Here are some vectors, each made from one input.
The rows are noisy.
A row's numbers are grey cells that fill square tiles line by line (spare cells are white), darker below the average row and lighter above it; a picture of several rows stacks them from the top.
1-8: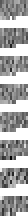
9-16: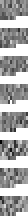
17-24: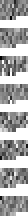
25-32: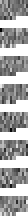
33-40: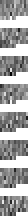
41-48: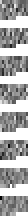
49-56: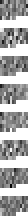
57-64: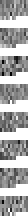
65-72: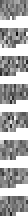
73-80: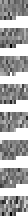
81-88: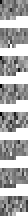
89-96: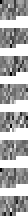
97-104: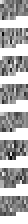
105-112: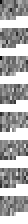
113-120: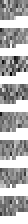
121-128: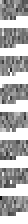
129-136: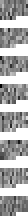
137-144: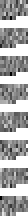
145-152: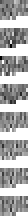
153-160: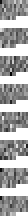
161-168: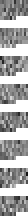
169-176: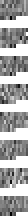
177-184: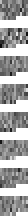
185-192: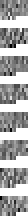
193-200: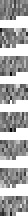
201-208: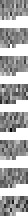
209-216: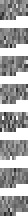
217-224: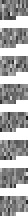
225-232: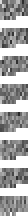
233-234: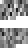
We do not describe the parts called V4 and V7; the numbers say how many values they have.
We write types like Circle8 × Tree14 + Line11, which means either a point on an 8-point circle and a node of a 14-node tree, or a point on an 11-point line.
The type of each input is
(Bool × V7 + Unit) × (Line8 + Line9 × V4).
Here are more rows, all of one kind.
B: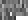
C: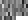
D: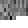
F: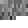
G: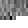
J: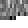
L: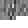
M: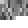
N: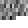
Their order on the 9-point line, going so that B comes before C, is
D, B, C, M, N, L, G, J, F.
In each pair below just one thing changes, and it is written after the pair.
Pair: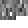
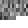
the place on the 9-point line
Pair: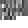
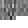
the true/false value
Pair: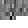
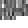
the value of V7
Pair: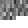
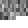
the value of V4
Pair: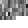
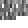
the value of V4
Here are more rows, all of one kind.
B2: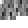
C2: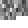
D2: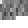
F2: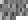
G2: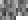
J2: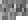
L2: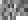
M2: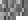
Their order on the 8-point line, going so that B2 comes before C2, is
G2, B2, L2, C2, J2, F2, D2, M2.
